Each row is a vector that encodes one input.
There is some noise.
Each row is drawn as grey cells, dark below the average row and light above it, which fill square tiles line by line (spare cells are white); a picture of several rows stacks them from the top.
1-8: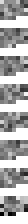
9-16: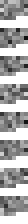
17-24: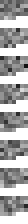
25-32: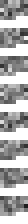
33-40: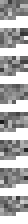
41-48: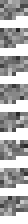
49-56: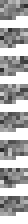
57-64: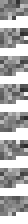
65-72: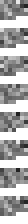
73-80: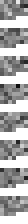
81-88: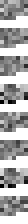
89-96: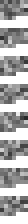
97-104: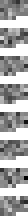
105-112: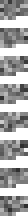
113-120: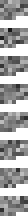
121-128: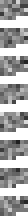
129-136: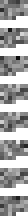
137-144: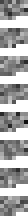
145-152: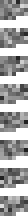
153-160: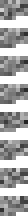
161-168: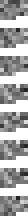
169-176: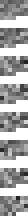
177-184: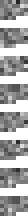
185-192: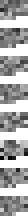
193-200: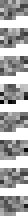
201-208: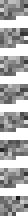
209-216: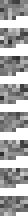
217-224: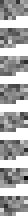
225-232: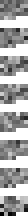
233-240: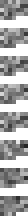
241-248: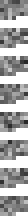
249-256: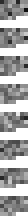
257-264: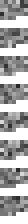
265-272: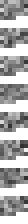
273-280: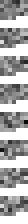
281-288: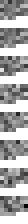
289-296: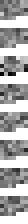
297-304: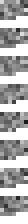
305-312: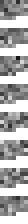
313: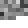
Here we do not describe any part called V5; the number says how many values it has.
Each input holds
a list of up to two items, each a true/false value and a value of V5.
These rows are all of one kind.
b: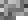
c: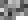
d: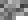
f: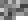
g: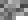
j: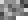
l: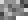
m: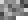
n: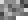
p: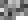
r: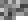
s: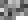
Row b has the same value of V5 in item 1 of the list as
j, l, m and n.
